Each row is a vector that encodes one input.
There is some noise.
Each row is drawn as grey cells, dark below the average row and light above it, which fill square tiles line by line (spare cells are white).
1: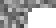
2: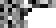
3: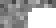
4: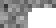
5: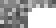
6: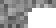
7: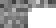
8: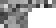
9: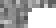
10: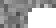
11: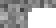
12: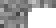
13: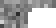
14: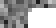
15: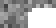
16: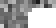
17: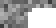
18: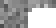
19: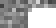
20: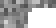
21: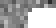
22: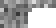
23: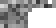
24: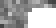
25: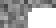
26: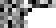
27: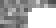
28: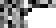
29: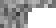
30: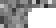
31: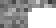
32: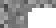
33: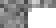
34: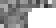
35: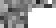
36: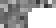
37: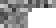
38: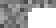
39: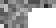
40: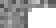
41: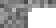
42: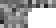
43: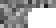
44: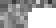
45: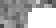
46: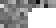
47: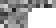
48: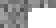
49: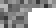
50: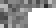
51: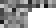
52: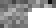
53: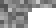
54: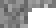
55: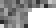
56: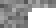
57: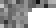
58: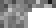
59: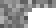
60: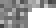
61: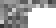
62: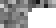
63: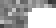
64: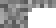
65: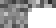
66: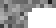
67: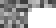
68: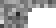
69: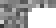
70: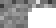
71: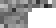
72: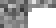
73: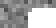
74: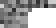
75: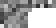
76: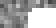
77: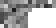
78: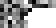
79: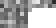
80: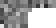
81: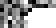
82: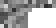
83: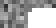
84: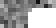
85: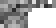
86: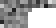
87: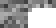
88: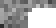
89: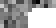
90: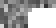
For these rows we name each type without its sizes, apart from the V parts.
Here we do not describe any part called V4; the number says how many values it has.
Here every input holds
a list of items, each a true/false value and a value of V4.
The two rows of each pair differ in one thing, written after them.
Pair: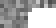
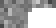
the value of V4 in item 1 of the list
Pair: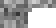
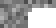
the true/false value in item 2 of the list
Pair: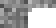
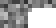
the value of V4 in item 2 of the list
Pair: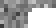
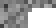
the true/false value in item 2 of the list
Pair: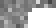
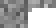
the true/false value in item 1 of the list
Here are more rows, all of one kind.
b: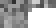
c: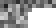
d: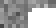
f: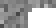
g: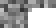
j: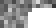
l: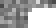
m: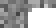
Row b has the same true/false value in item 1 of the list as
j and l.
